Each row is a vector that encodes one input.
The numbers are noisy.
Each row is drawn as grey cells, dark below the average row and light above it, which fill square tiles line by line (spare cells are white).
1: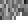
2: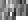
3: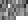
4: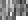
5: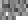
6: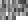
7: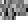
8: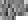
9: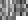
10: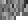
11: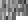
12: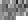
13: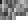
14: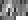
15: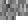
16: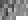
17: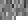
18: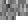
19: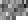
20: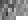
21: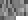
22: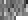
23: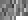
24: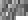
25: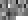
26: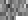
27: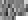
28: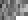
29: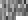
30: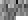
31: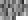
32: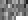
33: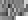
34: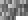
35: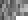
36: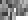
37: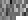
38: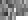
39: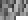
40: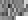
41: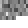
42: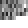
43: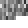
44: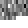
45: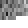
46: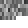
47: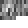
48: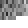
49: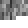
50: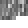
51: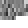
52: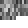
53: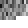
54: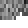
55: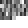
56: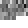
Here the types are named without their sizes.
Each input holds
a node of a tree, together with either a point on a circle, or a fixed value.
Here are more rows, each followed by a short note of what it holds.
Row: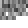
a node of a tree
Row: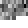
a node of a tree
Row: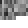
a point on a circle and a node of a tree
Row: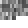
a node of a tree
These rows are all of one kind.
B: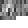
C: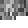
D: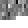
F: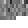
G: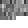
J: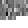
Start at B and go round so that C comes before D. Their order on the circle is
B, F, J, C, G, D.
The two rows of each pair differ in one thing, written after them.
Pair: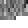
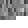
the place on the circle
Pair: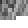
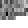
the place on the circle
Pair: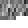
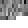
the place on the circle
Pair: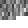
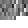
the place on the circle
